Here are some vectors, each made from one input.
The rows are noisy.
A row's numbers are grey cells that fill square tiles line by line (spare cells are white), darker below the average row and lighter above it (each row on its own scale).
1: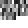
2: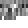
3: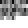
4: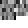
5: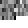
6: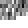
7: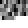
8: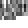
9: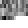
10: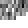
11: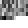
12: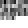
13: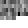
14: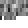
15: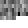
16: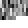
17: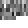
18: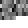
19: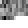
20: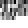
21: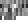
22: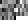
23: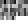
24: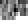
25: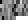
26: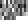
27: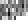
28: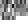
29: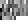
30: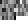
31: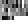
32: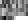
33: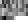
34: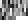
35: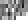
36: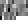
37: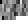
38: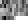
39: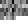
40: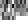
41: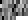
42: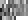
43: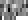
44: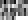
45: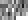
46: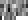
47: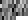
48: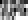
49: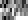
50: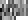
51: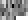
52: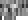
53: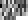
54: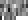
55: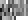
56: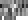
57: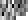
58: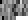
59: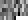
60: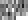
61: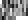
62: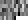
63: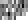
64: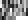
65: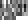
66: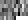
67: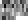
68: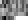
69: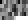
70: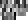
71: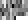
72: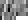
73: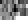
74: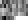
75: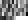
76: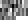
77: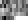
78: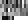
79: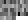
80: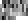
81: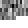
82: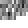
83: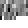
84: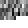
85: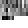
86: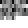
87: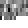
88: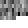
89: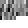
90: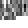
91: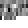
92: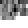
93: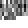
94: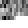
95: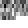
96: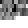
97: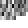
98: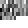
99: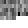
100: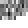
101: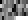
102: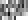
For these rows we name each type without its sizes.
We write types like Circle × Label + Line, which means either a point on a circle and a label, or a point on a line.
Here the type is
Bool × Bool × Bool + Circle.
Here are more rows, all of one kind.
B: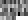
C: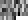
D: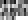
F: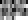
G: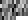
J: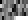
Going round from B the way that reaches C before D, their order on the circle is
B, C, G, J, F, D.
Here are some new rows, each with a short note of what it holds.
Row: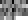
a point on a circle
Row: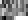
three true/false values
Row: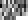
three true/false values
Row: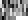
three true/false values
